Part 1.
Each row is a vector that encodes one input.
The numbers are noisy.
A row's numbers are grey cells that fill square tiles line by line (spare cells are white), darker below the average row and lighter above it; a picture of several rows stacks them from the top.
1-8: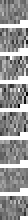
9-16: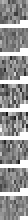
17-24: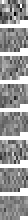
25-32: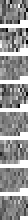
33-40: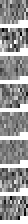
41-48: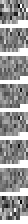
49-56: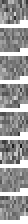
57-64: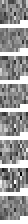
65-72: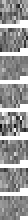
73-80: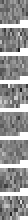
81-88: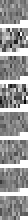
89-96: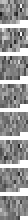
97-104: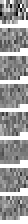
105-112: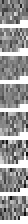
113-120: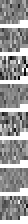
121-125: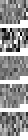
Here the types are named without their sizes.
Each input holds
a point on a line and three true/false values.
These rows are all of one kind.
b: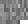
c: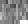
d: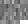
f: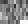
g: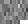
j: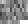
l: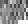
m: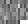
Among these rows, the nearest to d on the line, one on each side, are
b and g.
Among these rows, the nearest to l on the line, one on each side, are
g and m.
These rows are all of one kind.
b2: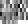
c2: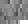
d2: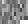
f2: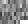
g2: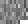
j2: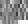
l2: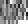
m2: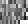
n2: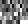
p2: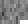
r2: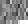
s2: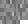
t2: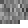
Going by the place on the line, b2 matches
c2, g2, j2 and m2.
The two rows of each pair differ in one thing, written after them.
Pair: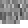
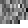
the place on the line
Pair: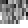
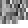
the place on the line
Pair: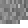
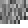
the place on the line
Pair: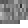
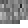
one of the three true/false values
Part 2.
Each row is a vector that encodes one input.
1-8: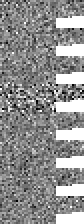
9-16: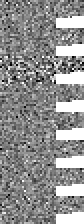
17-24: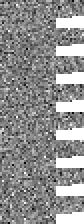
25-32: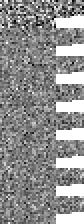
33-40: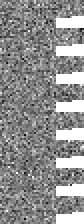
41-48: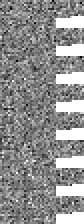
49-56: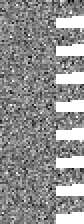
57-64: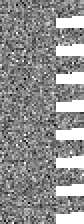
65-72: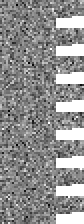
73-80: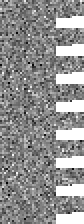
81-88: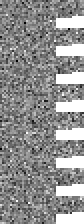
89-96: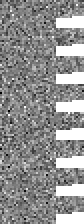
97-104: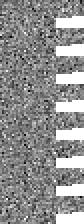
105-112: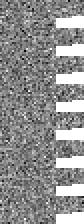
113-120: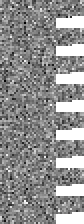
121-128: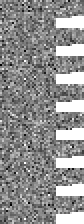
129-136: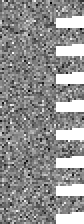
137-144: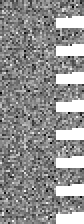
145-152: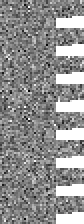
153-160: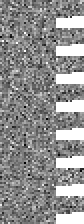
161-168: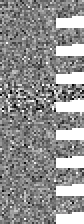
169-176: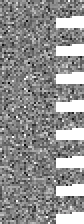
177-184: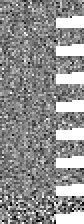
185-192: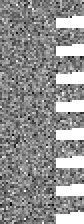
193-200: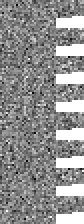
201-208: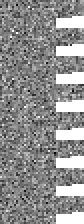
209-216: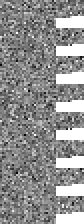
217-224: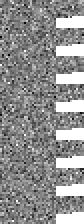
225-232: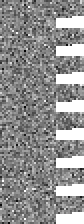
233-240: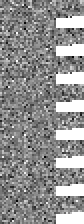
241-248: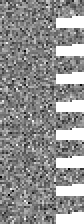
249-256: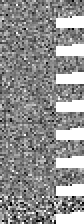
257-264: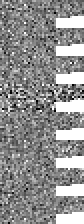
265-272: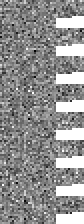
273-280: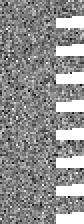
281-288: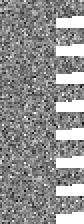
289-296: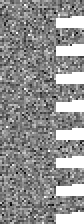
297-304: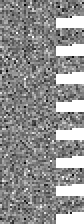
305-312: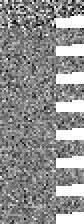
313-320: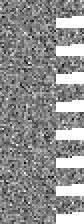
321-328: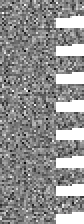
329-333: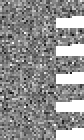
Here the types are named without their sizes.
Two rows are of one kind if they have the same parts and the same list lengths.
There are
3 kinds of row.
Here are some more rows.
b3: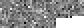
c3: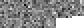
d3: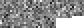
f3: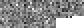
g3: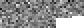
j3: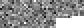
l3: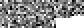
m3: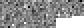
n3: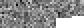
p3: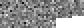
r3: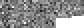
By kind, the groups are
b3, c3, f3, n3, p3
d3, g3, j3, m3, r3
l3

